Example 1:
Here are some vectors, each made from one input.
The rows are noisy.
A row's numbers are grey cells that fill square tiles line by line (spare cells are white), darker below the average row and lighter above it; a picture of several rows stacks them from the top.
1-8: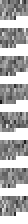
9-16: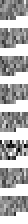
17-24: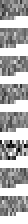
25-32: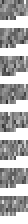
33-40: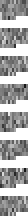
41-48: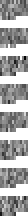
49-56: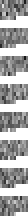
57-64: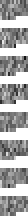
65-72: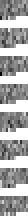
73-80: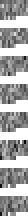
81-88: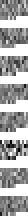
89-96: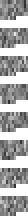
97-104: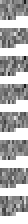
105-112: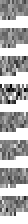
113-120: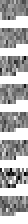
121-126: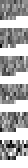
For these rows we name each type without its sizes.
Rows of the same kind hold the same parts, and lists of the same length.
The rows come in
3 kinds.
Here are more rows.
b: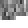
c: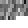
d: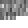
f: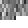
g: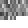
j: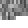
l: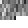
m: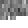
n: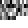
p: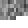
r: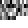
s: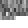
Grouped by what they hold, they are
b, c, j, s
d, f, g, l, m, p
n, r

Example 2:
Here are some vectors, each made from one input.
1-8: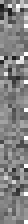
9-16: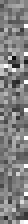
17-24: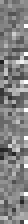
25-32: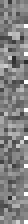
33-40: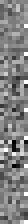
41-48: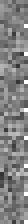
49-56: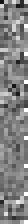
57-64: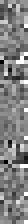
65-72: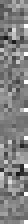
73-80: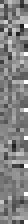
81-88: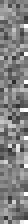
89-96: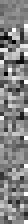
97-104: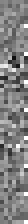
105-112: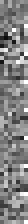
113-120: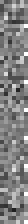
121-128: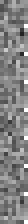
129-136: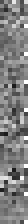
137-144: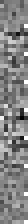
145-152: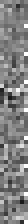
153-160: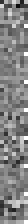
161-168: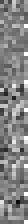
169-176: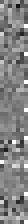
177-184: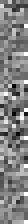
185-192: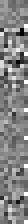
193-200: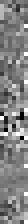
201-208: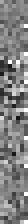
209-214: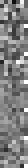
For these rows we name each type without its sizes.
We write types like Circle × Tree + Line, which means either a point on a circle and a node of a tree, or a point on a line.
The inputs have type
Line × Tree.
